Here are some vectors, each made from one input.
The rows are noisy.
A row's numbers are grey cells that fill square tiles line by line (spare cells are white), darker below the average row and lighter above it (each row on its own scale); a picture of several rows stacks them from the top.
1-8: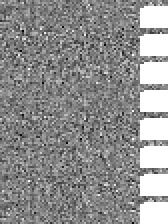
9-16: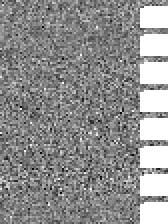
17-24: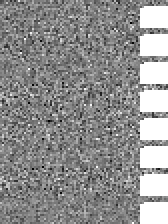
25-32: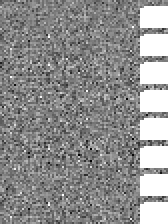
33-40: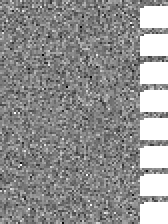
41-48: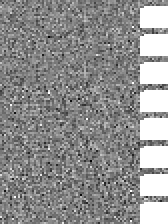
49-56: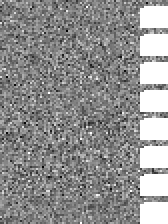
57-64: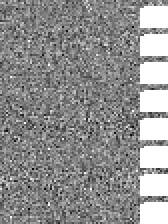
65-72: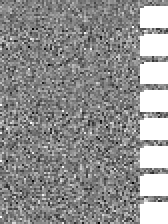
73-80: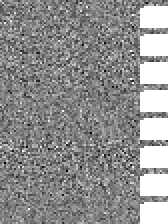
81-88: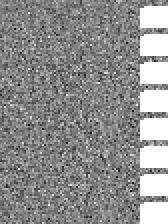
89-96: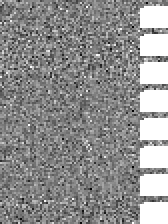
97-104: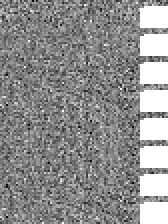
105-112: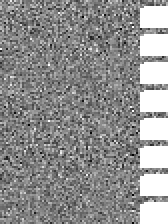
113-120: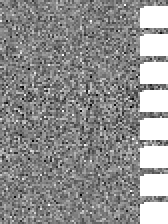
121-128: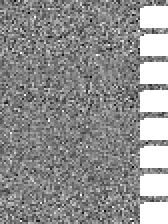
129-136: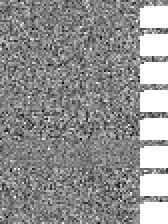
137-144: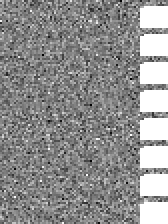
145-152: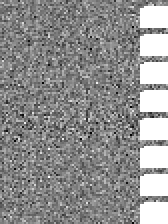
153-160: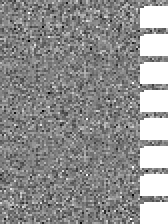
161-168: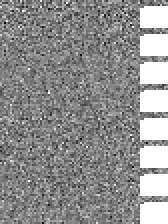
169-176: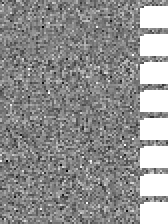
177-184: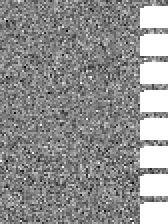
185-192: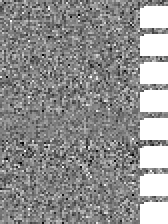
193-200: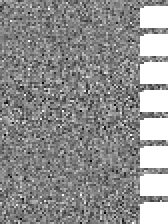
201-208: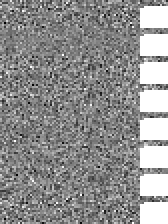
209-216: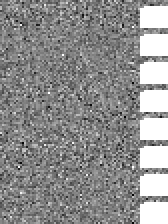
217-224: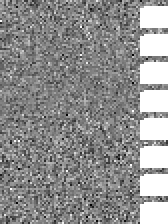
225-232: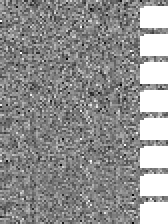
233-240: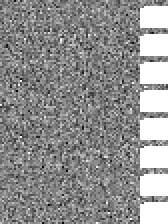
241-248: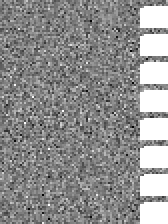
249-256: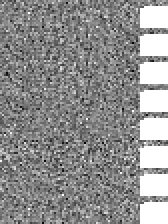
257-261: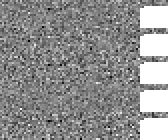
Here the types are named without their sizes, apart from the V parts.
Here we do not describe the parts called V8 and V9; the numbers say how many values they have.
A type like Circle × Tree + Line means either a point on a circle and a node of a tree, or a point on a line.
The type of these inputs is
Bool × Circle × Label + List(V8) × V9.
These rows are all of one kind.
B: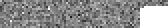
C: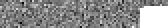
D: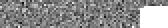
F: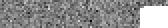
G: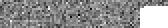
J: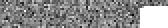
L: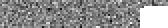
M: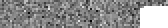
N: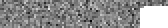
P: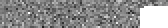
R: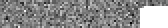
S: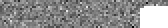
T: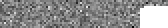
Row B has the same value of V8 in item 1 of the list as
D, N and R.
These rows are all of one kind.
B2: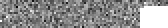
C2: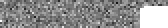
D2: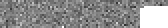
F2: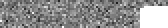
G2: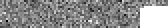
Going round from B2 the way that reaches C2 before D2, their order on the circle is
B2, C2, F2, G2, D2.
